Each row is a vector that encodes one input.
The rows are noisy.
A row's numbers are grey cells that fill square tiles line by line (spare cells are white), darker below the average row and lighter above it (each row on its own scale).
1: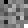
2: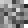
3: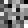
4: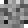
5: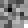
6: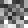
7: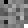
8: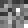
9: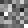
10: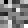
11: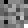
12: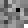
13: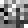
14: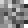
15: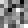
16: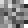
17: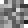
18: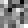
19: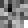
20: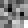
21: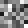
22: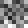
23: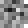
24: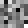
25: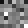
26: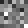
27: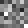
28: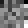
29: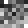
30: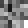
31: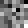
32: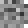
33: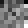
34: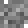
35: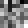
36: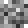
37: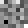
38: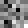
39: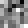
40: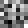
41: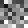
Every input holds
either a fixed value, or one of 5 labels and a true/false value.
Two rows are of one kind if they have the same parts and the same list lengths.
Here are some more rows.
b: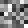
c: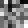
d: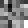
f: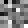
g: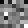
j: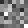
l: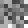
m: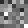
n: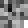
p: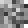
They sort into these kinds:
b, g, j, m
c, d, f, l, n, p

